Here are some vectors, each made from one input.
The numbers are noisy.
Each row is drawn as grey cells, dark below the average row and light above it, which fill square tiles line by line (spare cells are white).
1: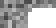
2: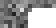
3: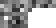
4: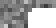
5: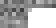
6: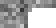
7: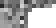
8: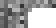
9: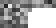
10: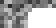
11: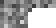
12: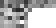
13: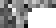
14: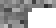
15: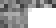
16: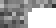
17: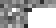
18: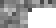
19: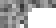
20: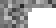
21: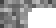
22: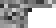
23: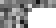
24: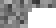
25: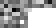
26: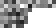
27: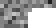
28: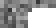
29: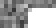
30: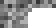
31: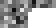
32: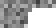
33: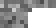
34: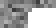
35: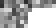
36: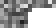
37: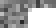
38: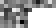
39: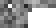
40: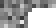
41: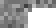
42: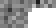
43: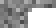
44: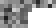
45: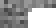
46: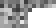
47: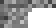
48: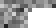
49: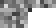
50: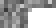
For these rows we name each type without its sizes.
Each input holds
a point on a circle, together with either a fixed value, or a node of a tree.
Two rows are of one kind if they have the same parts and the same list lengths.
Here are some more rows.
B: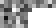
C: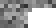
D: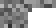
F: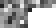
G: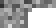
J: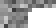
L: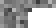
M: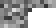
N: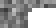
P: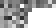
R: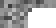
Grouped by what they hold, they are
B, C, D, J, L, N
F, G, M, P, R

